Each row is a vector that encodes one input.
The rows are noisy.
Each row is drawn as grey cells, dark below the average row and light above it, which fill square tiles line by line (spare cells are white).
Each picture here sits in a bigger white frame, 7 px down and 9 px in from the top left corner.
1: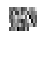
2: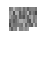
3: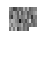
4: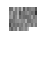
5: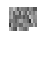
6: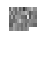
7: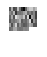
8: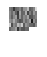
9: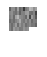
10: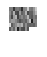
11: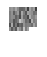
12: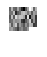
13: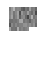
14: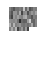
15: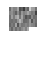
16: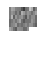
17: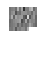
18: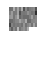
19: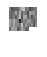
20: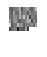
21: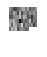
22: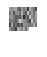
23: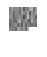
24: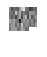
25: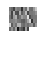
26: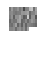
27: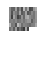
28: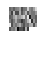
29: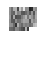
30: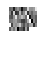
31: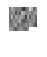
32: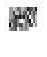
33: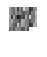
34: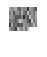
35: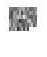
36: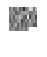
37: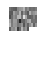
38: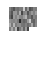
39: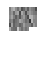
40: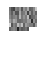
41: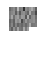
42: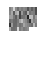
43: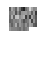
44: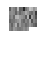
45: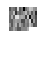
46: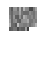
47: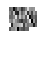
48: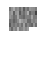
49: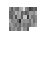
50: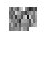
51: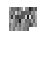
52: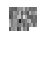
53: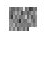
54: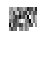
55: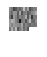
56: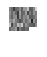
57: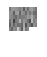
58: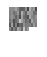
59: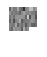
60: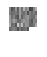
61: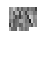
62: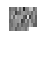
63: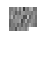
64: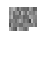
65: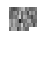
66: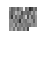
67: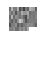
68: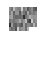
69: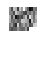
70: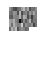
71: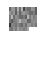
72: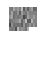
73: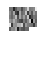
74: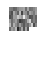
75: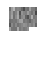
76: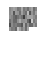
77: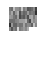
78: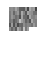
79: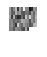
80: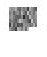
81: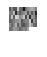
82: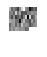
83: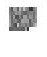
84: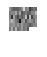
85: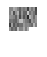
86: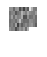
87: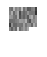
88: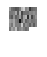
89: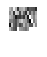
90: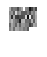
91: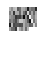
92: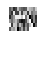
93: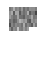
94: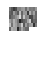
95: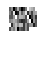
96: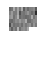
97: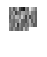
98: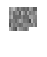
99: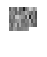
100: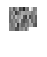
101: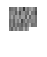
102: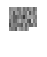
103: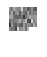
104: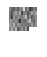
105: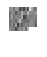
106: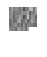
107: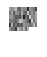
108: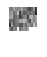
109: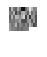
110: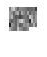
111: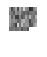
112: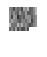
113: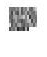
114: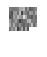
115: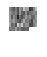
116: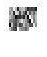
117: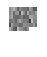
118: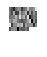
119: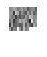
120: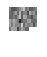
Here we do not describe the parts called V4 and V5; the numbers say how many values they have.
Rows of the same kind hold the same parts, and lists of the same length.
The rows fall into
2 kinds.
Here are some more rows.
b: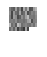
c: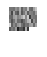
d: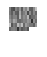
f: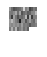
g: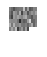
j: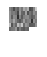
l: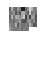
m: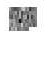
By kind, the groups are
b, c, d, f, g, j, m
l

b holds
a point on a 6-point circle and a true/false value.
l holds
a value of V4 and a value of V5.
